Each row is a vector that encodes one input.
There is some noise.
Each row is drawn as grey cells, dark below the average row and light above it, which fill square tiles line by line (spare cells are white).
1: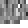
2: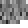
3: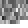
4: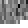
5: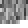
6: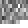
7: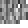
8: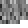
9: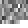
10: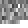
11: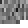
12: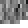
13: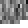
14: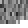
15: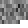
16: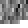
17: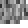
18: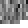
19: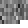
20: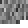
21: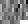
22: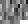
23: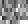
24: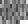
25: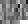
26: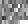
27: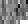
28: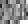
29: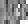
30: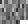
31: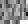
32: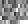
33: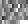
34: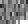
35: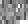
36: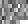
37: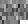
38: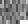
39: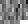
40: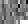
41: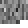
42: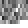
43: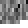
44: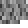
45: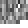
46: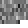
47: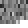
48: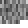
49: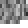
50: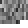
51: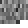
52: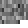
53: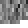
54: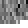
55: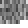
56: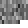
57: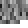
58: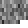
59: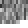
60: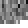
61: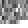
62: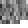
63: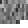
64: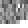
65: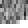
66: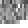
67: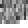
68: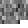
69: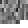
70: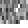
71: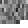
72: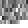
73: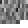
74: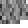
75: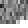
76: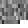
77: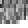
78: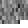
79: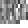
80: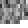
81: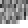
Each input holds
a point on an 8-point circle and a true/false value.
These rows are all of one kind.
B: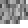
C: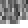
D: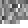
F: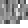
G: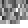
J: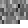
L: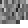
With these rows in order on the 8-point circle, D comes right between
F and G.
